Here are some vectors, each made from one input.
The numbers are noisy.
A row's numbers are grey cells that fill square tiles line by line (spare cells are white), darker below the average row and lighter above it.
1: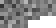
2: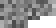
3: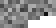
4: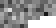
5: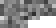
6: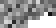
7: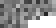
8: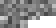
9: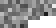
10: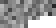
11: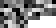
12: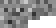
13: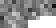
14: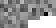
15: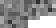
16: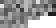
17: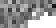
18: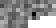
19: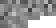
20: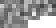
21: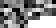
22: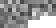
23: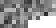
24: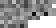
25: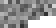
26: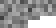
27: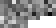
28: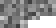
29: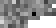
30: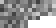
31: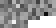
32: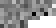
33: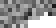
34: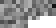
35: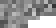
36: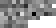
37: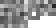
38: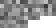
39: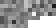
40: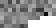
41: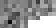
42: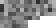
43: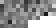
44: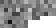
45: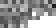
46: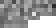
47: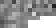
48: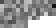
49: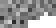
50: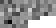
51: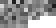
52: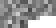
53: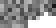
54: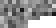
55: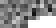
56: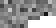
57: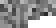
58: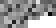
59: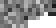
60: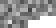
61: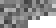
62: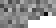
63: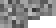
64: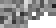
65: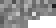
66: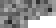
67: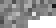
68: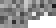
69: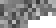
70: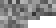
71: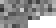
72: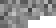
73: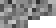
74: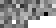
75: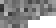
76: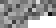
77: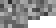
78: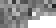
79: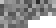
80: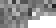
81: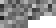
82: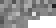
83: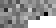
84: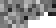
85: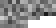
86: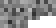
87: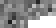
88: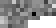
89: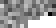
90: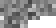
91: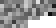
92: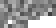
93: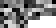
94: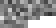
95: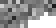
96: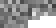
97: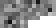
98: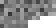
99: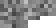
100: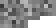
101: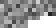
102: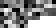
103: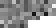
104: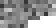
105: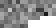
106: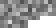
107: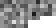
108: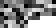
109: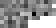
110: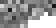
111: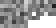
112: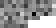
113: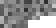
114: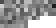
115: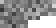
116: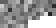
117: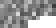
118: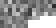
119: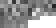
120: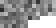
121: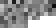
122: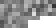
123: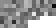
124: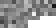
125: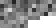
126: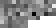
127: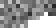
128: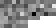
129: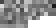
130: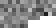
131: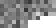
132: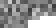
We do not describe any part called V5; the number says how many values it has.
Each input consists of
a list of up to two items, each one of 6 labels and a value of V5.
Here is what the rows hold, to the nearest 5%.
All of them are lists of up to two items, each one of 6 labels and a value of V5: about 5% are empty, 45% hold one and 55% two.
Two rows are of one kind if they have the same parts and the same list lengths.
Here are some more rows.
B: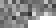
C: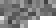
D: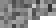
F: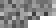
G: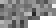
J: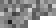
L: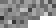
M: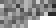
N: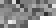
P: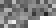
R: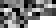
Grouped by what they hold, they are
B, L, M
C, D, F, G, J, N, P
R

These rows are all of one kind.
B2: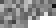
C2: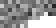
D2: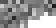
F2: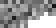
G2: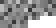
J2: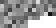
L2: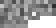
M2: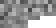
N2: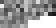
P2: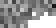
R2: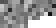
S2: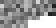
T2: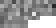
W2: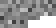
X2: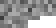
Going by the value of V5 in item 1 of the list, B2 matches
D2, F2, G2 and R2.
